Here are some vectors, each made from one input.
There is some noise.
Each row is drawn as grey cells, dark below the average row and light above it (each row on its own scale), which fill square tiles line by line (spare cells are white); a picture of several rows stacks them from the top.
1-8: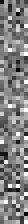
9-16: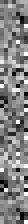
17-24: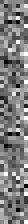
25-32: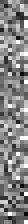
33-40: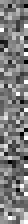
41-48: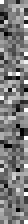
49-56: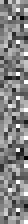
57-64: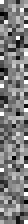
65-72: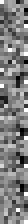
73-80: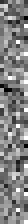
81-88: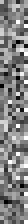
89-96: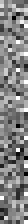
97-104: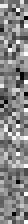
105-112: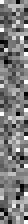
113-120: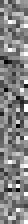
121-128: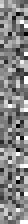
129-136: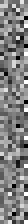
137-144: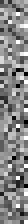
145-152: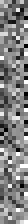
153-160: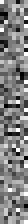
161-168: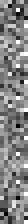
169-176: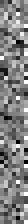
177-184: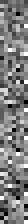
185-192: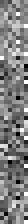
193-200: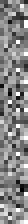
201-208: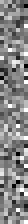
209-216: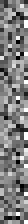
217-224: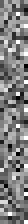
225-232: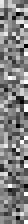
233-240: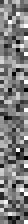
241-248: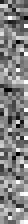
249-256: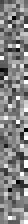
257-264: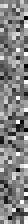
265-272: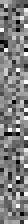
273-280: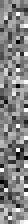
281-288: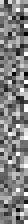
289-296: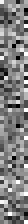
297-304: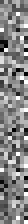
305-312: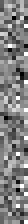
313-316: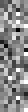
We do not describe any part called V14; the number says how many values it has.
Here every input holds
either a point on a 6-point circle and a true/false value, or a value of V14.
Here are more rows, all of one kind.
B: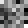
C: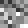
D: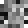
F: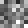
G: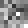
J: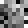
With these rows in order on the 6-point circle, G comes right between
B and F.
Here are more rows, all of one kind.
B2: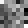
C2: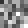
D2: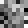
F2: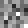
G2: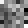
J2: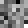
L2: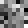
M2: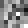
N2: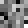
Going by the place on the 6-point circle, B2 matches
F2, G2 and M2.
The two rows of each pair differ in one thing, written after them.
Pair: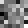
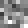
the true/false value
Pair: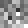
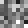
the true/false value
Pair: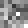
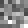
the place on the 6-point circle
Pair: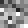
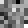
the true/false value
